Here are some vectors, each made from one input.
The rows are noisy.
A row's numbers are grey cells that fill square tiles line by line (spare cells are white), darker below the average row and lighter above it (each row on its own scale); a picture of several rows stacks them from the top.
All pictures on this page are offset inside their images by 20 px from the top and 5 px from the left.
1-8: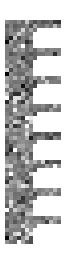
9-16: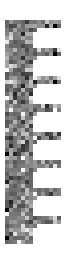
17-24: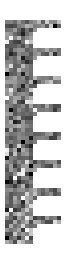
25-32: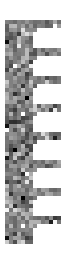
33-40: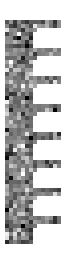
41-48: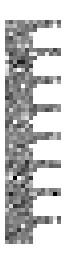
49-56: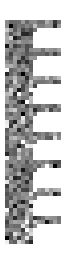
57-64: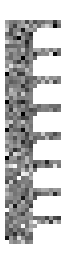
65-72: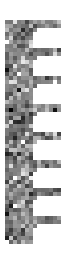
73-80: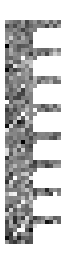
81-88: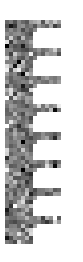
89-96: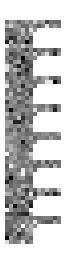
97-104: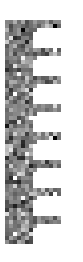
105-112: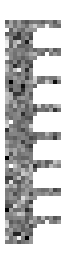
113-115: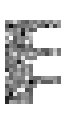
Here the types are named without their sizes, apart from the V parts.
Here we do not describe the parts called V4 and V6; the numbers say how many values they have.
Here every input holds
a true/false value and a value of V6, together with either a point on a line, or a value of V4.
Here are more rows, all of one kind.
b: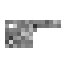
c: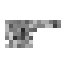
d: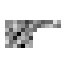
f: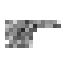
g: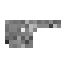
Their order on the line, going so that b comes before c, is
d, g, b, f, c.
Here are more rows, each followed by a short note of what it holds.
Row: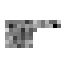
a true/false value, a value of V4 and a value of V6
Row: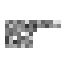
a true/false value, a value of V4 and a value of V6
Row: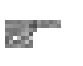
a true/false value, a value of V4 and a value of V6
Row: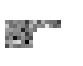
a point on a line, a true/false value and a value of V6
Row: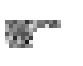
a point on a line, a true/false value and a value of V6
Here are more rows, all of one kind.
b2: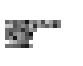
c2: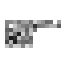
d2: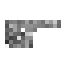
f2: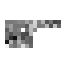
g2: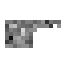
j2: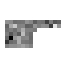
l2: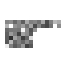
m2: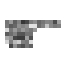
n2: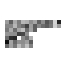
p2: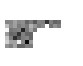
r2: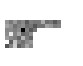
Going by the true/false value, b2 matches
m2, p2 and r2.
